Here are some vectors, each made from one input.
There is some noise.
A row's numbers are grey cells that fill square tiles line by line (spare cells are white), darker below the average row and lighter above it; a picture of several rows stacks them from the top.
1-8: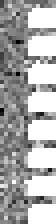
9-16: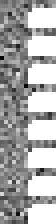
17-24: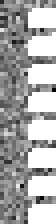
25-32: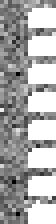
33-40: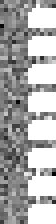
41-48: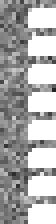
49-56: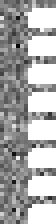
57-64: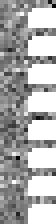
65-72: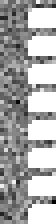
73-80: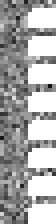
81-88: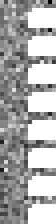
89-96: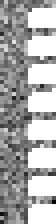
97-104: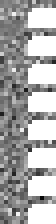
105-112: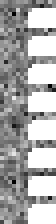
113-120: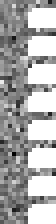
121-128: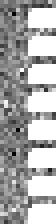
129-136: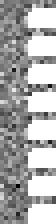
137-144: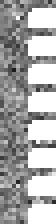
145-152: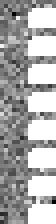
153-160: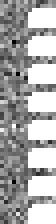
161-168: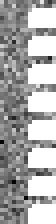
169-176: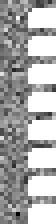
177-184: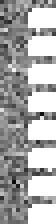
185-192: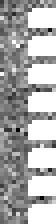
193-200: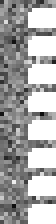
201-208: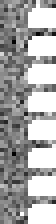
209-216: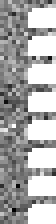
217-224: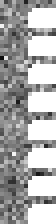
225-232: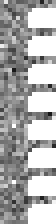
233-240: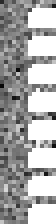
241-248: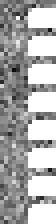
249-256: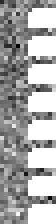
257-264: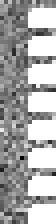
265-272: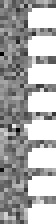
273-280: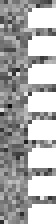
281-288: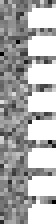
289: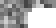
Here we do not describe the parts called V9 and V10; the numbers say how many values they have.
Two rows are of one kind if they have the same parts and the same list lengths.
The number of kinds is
4.
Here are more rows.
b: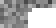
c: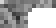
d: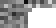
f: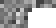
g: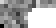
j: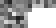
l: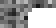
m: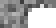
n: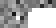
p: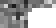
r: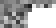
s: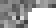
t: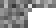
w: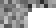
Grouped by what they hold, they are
b, n, w
c, f, g, j, m, r, s
d, t
l, p

